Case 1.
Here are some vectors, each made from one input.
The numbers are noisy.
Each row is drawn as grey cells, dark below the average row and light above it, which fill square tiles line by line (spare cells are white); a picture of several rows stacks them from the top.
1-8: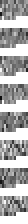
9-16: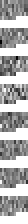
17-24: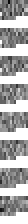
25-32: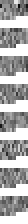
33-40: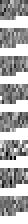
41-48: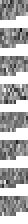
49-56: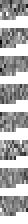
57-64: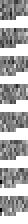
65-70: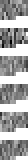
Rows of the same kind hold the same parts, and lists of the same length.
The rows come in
3 kinds.
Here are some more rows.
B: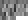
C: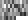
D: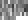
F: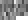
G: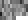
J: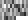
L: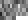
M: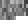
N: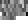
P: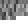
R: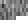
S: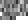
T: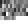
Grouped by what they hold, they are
B, N, P, S, T
C, J
D, F, G, L, M, R

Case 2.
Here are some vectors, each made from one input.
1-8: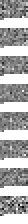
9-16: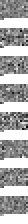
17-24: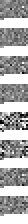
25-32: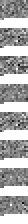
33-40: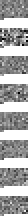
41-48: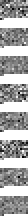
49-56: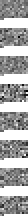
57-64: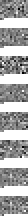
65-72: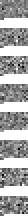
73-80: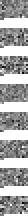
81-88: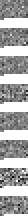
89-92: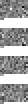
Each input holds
either a point on a 12-point line, or four true/false values.
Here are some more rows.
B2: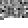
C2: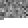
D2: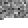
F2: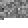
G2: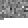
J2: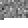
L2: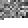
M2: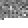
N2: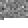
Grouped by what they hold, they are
B2, D2
C2, F2, G2, J2, L2, M2, N2

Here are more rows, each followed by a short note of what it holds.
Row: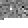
four true/false values
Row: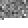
four true/false values
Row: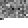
a point on a 12-point line
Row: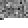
a point on a 12-point line
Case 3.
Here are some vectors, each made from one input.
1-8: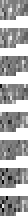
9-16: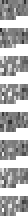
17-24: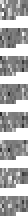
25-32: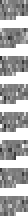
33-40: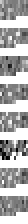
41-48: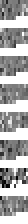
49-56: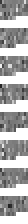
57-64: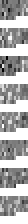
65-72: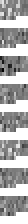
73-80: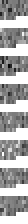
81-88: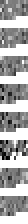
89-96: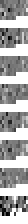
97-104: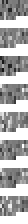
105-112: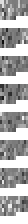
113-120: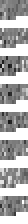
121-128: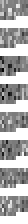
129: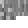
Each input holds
either a fixed value, or a point on each of two 8-point lines and a true/false value.
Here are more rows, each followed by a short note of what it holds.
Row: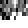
a fixed value
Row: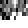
a fixed value
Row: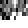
a fixed value
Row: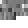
a point on each of two 8-point lines and a true/false value
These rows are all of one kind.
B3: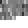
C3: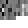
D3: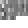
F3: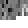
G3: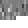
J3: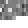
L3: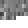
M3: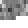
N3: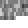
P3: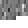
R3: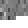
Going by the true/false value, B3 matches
D3, G3, J3 and N3.
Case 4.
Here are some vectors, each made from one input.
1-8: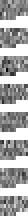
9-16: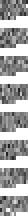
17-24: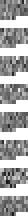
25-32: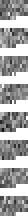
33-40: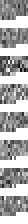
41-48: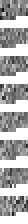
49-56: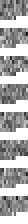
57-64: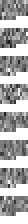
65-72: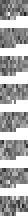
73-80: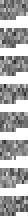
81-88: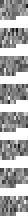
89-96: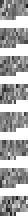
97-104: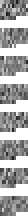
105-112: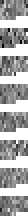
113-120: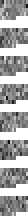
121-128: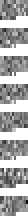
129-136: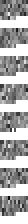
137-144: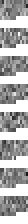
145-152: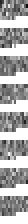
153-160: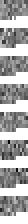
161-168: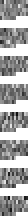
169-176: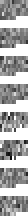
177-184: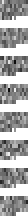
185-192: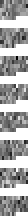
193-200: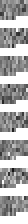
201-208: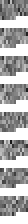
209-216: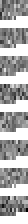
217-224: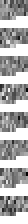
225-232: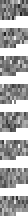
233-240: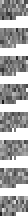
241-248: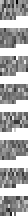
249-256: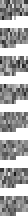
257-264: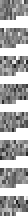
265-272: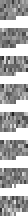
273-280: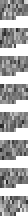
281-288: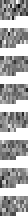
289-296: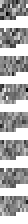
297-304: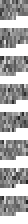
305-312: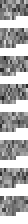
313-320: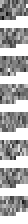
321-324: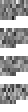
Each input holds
a point on a 6-point circle, together with either a fixed value, or a node of a 12-node tree.
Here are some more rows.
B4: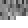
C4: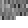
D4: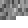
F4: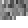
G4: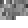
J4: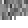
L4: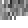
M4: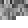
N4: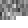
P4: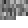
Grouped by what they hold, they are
B4, C4, D4, F4, J4, L4, N4, P4
G4, M4

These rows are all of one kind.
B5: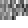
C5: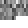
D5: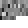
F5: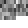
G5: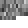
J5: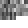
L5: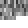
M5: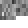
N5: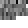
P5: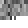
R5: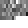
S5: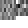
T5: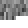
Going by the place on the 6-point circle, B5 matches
N5 and T5.
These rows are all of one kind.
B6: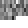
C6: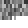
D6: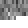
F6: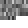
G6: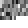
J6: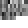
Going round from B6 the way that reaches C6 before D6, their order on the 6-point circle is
B6, J6, C6, G6, D6, F6.
